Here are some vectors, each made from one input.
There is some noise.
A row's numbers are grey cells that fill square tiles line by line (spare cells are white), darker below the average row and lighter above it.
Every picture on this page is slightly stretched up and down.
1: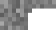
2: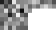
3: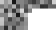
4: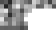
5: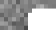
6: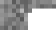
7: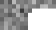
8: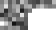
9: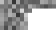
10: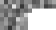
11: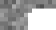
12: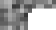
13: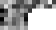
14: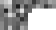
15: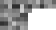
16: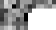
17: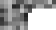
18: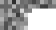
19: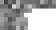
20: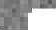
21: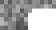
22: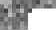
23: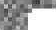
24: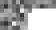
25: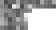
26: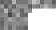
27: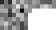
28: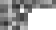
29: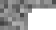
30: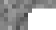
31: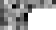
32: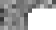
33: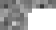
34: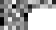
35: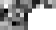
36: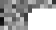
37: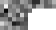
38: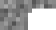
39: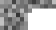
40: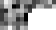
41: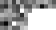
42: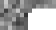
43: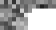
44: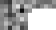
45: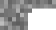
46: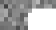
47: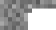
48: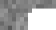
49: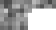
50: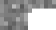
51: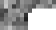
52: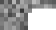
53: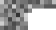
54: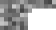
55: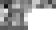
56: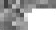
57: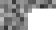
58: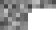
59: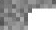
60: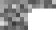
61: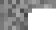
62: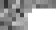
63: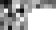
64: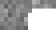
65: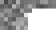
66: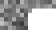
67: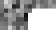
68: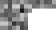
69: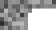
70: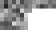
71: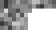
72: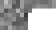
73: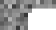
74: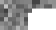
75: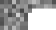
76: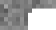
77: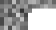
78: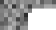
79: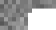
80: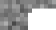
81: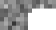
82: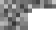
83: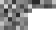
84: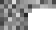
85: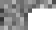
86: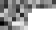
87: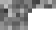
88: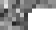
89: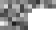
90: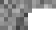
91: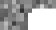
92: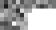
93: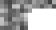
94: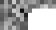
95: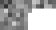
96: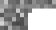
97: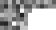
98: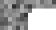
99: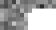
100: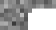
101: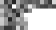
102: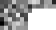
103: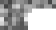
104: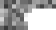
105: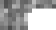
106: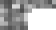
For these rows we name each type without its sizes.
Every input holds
three true/false values, together with either a point on a line, or a node of a tree.
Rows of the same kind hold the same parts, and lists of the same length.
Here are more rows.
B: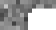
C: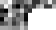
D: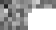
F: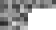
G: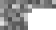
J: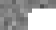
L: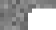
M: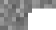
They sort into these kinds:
B, F, J, L, M
C, D, G

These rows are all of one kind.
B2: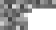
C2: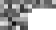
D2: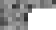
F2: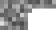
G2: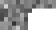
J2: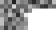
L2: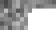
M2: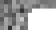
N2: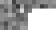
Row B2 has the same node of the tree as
G2, J2 and M2.
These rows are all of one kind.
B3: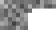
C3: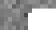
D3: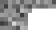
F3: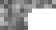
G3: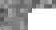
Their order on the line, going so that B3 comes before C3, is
D3, G3, B3, C3, F3.
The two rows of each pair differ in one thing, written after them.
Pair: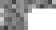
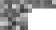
the node of the tree
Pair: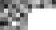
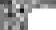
the node of the tree
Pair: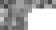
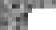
the node of the tree
